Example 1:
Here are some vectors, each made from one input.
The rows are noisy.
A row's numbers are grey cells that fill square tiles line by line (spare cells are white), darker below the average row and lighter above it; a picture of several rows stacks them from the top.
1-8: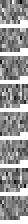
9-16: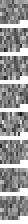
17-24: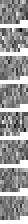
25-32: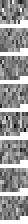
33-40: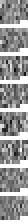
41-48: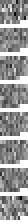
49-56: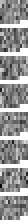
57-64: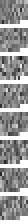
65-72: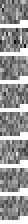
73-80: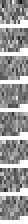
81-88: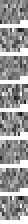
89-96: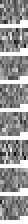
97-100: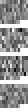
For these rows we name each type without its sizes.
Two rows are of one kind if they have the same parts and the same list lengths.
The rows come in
4 kinds.
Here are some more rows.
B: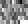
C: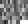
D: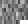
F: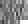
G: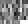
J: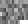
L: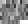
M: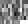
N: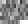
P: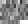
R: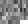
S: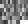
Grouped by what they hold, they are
B
C, S
D, F, J, L, N, P, R
G, M

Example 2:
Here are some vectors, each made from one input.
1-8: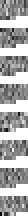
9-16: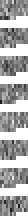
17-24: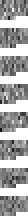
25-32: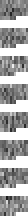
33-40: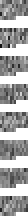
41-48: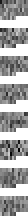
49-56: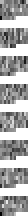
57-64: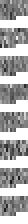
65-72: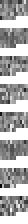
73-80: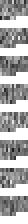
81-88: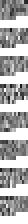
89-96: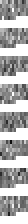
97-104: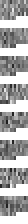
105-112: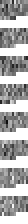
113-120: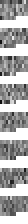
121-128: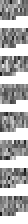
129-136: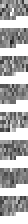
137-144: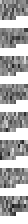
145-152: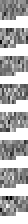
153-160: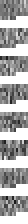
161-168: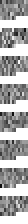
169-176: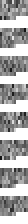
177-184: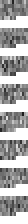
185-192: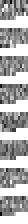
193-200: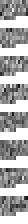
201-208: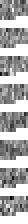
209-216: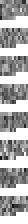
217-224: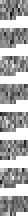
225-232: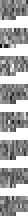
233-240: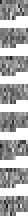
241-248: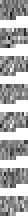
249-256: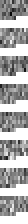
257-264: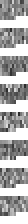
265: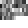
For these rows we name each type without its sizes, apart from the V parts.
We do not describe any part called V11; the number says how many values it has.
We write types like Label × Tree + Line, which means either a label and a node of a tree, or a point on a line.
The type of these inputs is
Line × (Line + V11).
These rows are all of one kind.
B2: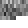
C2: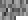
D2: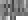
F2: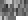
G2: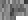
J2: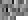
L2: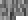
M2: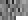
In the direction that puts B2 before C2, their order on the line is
F2, G2, L2, B2, C2, D2, J2, M2.
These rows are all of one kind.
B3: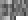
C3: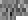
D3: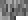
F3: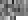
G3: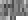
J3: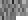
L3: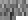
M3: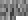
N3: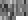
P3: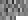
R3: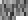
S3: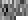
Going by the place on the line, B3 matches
D3 and M3.
